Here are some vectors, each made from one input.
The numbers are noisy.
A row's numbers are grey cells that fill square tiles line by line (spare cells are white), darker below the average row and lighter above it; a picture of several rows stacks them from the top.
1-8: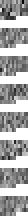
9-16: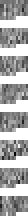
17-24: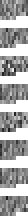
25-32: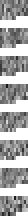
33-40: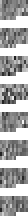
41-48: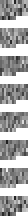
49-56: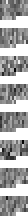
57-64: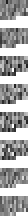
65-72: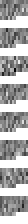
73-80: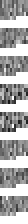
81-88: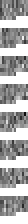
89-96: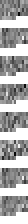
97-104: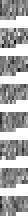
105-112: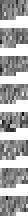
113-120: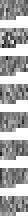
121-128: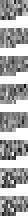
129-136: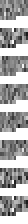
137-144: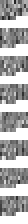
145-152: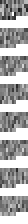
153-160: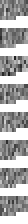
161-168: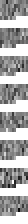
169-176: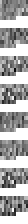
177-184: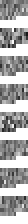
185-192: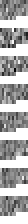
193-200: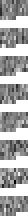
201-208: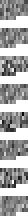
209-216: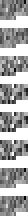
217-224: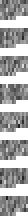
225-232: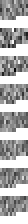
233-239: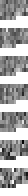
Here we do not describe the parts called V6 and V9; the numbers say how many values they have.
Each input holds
either a point on a 5-point circle, or a point on an 8-point circle and a true/false value, or a fixed value, or a value of V6 and a value of V9.
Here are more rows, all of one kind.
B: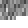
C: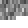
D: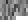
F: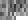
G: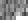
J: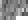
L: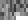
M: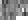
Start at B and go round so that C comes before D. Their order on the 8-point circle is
B, C, M, J, G, L, D, F.
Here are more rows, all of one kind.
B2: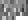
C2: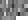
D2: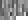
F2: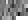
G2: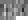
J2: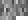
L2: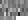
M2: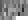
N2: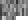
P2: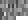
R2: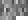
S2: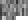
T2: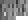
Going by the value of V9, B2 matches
G2, J2 and R2.
